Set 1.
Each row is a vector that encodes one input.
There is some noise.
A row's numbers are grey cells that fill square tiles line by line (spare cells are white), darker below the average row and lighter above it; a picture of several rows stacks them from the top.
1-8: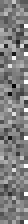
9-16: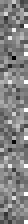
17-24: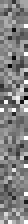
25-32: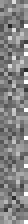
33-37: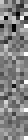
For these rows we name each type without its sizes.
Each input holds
a point on each of two lines and a true/false value.
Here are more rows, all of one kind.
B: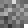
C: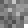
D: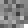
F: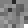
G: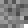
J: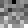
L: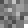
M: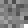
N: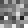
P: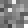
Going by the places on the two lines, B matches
C, F and L.
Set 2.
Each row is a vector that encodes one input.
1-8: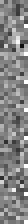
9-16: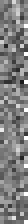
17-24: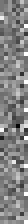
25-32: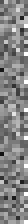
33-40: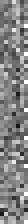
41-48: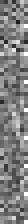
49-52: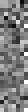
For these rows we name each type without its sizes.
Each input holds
a label, together with either a fixed value, or a point on each of two lines.
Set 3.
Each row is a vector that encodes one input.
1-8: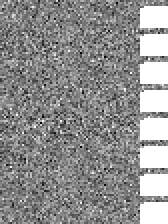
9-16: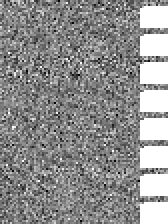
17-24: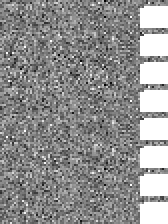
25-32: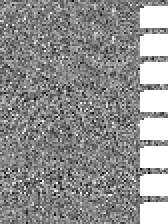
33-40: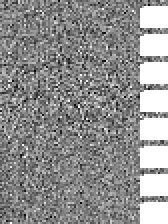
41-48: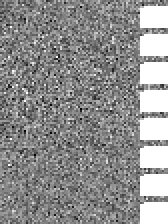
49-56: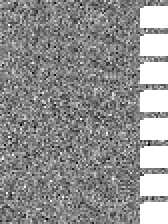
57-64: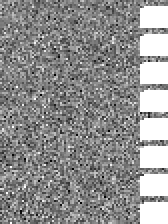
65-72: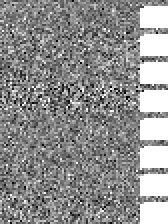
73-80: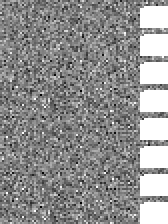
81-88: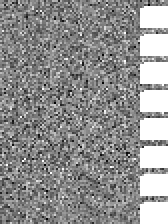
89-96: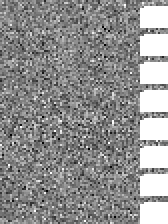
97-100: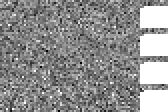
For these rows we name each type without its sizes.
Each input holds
either a node of a tree, or three true/false values.
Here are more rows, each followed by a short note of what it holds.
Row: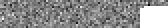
a node of a tree
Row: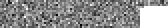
three true/false values
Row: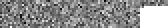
three true/false values
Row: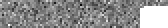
a node of a tree
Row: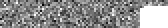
three true/false values
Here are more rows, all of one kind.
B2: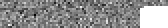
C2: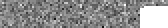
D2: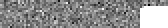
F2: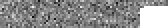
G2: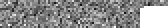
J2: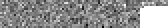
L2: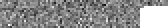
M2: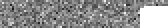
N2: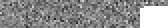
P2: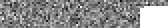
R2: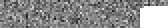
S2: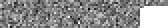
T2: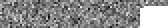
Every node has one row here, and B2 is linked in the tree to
L2.
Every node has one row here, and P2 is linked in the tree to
N2.
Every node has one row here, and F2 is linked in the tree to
T2.
